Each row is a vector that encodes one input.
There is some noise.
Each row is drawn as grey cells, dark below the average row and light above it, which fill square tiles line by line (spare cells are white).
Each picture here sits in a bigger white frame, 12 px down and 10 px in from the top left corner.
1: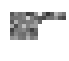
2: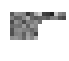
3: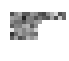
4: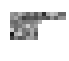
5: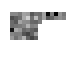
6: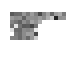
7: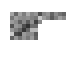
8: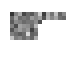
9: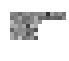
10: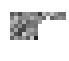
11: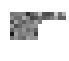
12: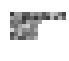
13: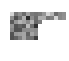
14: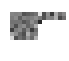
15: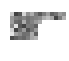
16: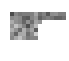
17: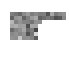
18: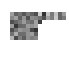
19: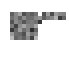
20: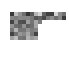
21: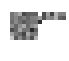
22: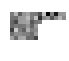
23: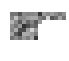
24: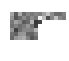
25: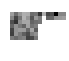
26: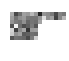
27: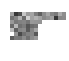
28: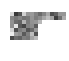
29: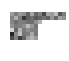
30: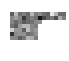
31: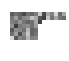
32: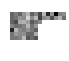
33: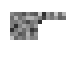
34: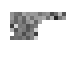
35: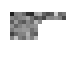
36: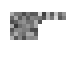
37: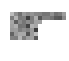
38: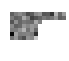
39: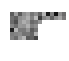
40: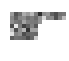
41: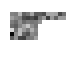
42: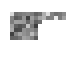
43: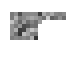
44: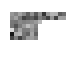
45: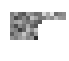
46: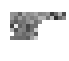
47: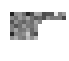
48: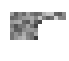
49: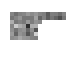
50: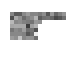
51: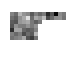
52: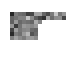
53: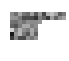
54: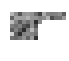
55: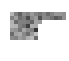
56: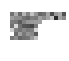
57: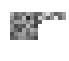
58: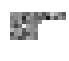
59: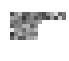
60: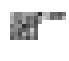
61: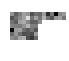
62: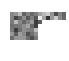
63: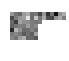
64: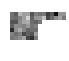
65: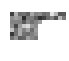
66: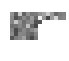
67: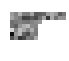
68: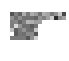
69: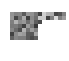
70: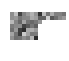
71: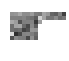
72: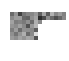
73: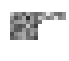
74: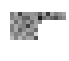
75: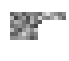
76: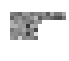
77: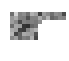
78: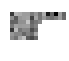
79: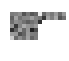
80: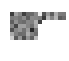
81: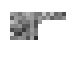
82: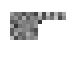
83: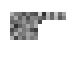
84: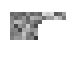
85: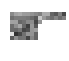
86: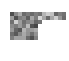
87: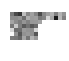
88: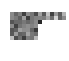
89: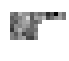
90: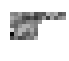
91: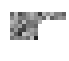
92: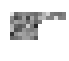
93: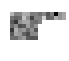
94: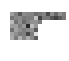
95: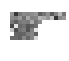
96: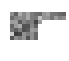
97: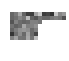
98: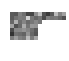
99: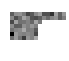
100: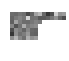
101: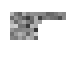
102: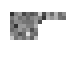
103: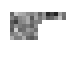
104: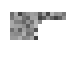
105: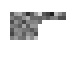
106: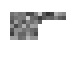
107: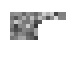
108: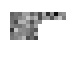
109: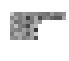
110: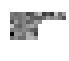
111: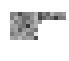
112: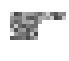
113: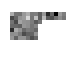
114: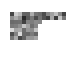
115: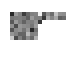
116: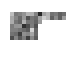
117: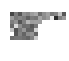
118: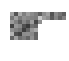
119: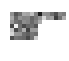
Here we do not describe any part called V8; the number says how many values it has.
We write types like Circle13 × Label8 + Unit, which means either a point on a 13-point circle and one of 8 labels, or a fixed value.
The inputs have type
(Bool × Bool × Bool × Bool + Line5) × V8.
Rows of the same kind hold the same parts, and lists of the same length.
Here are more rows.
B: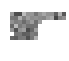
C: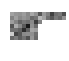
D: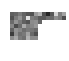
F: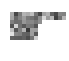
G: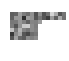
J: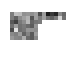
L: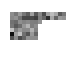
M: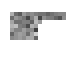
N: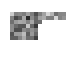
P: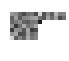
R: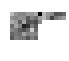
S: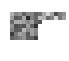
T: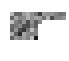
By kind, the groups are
B, C, D, G, J, P, T
F, L, M, N, R, S

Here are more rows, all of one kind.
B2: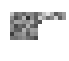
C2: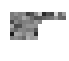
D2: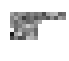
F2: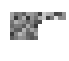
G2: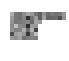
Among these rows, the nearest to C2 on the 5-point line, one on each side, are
B2 and D2.
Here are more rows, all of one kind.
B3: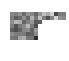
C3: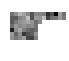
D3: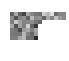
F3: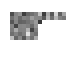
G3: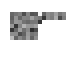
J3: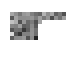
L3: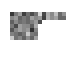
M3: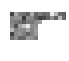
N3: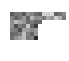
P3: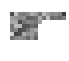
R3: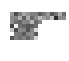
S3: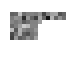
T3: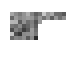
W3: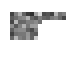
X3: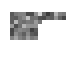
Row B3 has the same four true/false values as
G3, J3, T3 and X3.
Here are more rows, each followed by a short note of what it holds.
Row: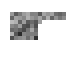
four true/false values and a value of V8
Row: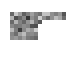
four true/false values and a value of V8
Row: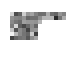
a point on a 5-point line and a value of V8
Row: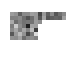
a point on a 5-point line and a value of V8
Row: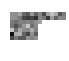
a point on a 5-point line and a value of V8
